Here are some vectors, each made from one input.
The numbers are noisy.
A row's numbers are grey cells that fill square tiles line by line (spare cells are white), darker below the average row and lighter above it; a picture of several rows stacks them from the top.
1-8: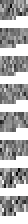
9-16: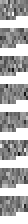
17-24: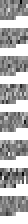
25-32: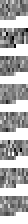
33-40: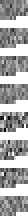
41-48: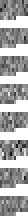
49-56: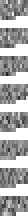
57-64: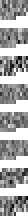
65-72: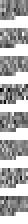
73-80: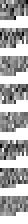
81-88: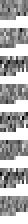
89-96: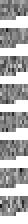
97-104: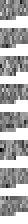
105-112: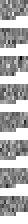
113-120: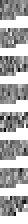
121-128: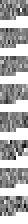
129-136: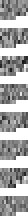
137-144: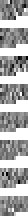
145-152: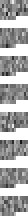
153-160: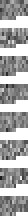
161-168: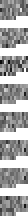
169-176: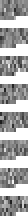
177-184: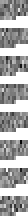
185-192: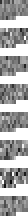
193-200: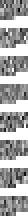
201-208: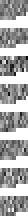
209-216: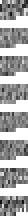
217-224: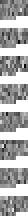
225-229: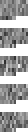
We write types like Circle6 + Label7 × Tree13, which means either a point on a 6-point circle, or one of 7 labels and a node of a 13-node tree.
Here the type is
(Bool × Bool × Bool × Bool + Line9) × Tree11 + Line7.
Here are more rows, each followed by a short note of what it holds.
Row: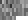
a node of an 11-node tree and four true/false values
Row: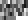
a point on a 7-point line
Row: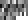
a point on a 7-point line
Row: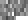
a point on a 9-point line and a node of an 11-node tree
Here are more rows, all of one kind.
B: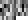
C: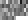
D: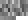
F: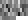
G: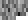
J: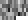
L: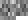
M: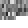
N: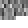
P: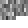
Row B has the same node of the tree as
D, F, L and M.
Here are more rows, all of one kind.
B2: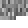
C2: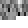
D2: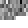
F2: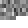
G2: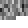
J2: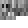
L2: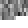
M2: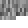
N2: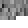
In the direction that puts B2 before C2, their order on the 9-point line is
N2, B2, M2, D2, L2, G2, C2, F2, J2.
